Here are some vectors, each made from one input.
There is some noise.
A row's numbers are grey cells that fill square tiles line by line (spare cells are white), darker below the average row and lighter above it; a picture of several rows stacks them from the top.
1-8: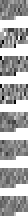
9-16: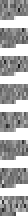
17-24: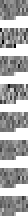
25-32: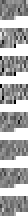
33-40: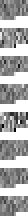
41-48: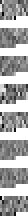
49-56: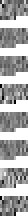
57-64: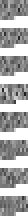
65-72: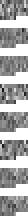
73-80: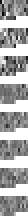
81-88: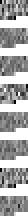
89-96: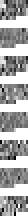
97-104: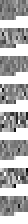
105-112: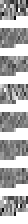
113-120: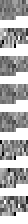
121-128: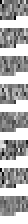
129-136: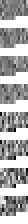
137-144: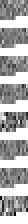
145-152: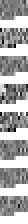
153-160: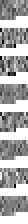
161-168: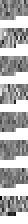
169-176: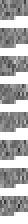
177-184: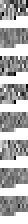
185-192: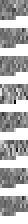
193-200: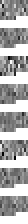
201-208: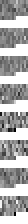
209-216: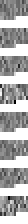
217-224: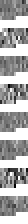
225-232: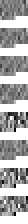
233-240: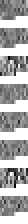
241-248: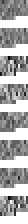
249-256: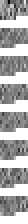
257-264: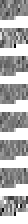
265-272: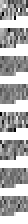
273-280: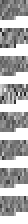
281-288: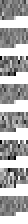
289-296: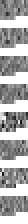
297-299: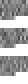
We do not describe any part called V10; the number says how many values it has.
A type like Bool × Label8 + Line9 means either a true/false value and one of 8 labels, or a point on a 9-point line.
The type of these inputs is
Bool × (Line11 + V10) + List2(Line7).
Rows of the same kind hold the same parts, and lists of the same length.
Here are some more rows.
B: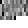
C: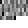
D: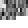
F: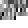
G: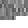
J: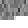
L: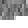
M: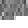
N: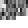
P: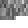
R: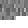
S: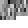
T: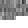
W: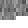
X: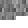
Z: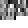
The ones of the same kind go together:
B, C, F
D, N
G, P, R, T, W, X
J, L, M
S, Z

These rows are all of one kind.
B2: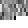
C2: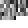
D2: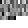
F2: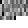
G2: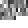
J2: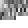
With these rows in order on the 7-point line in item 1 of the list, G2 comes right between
C2 and J2.
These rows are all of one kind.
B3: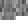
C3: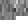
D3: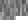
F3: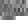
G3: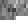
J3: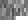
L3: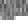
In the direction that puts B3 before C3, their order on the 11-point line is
F3, L3, D3, B3, C3, J3, G3.
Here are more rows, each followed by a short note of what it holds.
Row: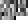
a list of two items
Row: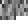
a list of one item
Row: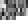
the empty list
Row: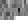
a true/false value and a value of V10
